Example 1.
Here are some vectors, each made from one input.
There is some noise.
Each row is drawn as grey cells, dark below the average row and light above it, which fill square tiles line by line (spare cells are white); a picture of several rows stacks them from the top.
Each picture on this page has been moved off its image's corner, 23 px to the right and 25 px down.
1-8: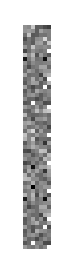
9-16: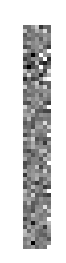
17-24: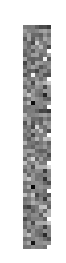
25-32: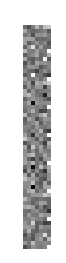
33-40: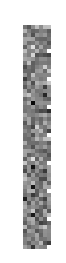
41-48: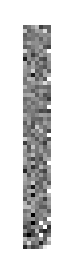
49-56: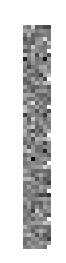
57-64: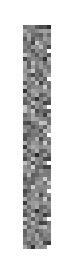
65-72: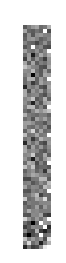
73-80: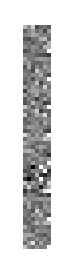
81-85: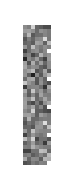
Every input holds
either a point on a 15-point circle, or a fixed value.
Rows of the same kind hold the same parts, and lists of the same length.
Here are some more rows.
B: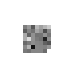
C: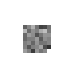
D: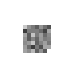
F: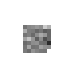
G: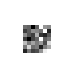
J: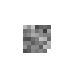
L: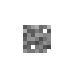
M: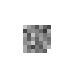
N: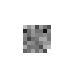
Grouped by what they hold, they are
B, C, D, F, J, L, M, N
G

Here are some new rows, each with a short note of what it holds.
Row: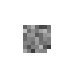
a point on a 15-point circle
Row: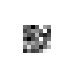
a fixed value
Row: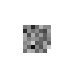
a point on a 15-point circle
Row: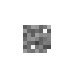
a point on a 15-point circle
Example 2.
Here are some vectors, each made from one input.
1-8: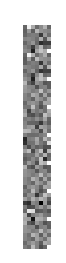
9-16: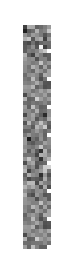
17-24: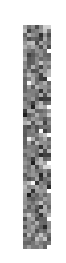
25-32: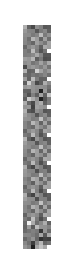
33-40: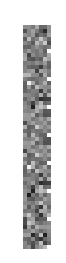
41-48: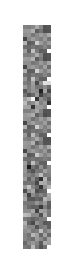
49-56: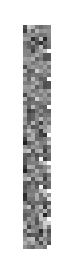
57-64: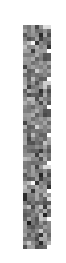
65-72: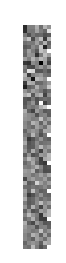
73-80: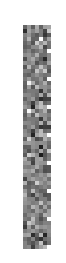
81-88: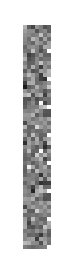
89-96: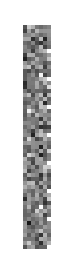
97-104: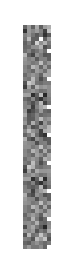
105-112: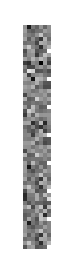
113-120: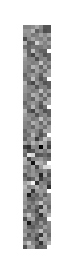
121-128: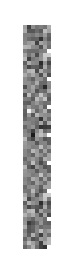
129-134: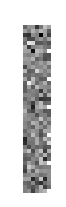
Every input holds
a point on a 15-point circle.
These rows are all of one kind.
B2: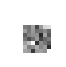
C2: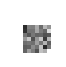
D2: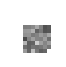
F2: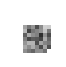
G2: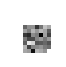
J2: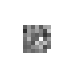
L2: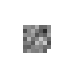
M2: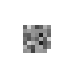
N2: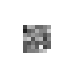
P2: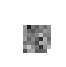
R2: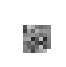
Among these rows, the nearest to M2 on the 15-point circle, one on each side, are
G2 and R2.
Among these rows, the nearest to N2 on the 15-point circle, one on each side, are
C2 and R2.
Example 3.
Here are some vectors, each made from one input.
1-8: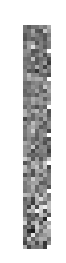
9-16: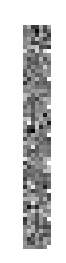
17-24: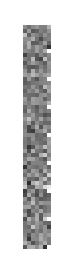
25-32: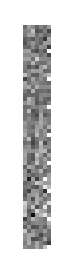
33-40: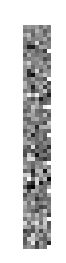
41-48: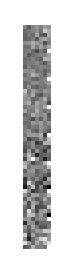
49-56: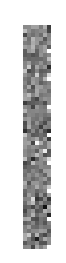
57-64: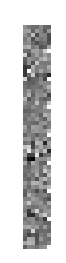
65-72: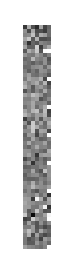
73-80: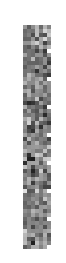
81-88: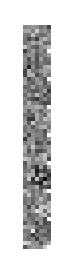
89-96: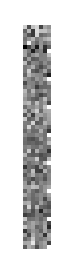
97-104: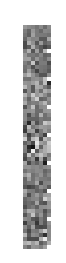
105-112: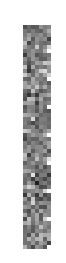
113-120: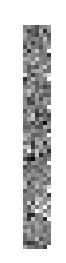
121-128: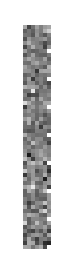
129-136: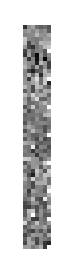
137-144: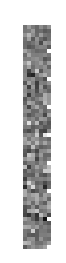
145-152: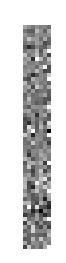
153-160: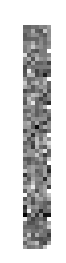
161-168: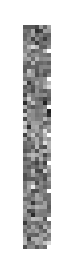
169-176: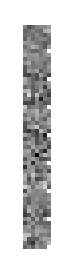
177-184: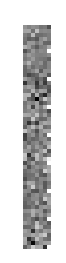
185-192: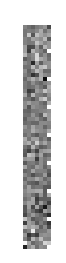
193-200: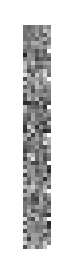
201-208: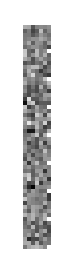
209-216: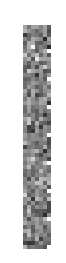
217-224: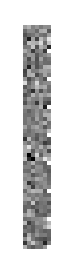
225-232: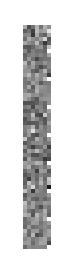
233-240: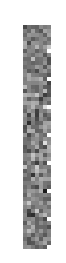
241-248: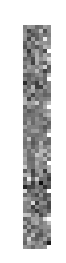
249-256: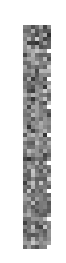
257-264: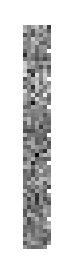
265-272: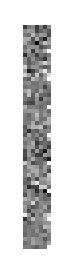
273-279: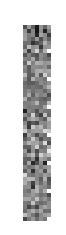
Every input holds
one of 12 labels.
